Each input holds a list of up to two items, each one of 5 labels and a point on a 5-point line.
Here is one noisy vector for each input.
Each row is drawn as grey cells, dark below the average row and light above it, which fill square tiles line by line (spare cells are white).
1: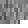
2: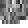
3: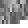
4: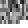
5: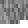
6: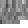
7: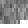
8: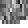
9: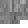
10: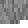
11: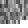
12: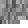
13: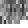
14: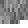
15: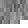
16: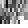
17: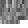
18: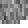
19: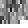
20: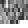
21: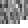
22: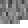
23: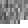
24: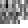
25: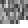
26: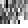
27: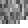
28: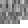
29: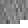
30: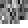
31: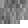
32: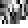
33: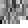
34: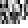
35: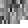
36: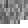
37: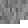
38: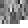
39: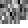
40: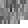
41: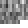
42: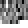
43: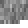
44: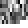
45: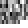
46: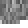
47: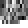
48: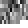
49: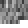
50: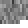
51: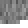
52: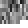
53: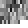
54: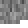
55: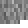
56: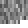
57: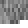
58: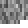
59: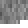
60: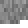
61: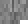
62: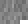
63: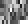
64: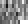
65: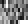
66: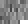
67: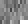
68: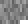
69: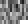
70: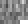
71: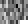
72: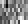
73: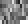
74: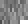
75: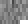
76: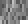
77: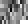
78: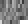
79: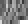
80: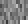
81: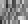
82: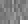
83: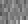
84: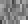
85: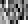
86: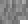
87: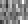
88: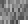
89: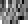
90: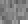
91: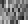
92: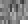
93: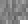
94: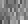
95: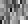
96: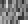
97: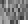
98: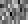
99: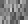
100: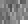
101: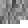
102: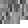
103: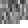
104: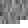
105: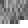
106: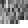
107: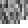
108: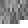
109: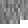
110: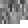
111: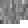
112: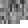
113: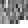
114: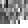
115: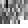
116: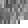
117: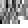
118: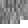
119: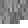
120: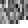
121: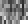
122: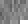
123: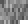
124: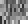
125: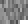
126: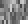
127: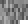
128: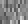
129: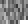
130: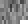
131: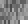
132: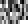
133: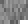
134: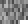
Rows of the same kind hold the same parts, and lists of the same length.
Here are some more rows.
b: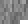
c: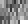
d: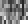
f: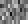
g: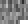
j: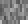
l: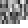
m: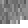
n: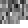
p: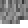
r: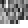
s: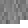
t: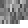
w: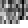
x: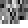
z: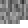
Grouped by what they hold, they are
b, l, r, t
c, g, j, m, n, p, s, z
d, f, w, x

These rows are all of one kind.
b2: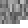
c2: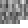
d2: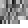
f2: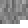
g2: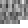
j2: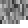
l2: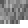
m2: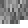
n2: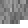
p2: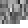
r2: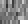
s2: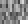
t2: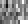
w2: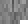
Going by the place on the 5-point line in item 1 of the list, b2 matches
c2, f2, m2 and t2.
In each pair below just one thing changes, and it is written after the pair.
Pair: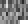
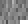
the label in item 1 of the list
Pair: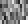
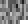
the label in item 1 of the list
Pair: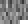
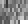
the label in item 1 of the list
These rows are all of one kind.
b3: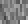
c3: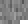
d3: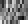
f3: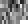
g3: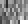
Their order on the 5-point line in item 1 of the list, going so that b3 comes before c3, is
b3, f3, c3, g3, d3.
